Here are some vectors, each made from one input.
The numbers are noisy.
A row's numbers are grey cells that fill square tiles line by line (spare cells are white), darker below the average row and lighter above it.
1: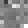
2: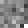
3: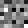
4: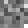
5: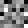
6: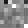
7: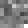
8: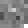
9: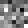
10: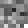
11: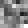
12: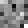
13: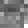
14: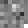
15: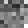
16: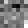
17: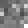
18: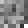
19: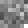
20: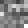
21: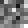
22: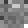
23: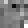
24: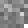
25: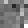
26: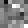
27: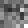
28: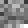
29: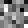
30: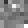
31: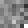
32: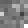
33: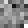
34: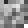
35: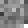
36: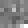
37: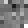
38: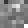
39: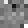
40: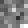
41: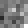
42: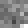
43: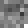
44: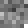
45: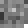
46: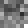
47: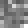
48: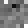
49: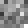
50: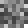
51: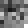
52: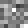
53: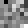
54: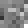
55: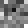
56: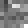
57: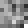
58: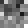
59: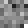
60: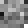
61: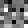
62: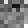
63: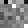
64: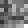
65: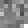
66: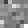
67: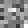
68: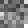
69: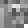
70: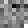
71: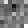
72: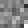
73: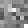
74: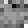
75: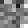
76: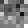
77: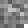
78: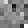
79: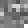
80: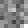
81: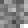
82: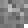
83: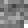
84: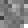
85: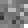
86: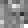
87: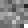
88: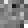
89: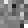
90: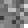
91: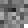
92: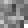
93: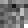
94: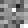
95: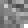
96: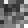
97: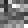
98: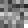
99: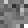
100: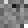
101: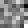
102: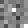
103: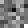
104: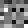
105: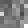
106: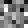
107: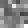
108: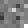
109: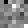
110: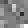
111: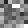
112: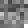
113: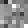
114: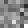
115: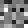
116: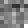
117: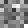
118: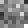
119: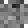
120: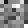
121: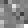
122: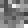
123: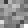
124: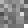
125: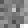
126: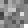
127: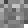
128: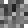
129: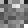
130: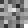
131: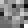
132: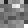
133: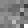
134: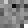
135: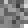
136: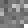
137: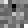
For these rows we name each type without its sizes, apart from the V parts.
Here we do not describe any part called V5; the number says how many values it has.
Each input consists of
a list of items, each a true/false value and a value of V5.
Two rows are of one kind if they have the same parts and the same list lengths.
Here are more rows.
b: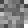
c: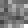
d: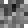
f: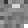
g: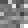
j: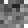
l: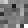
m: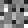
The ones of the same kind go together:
b, d, j, l
c, f, g
m

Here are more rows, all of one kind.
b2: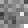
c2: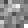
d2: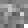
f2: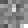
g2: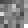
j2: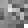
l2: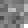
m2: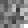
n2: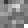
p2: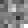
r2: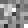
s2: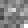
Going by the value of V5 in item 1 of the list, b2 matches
c2, l2, m2 and s2.
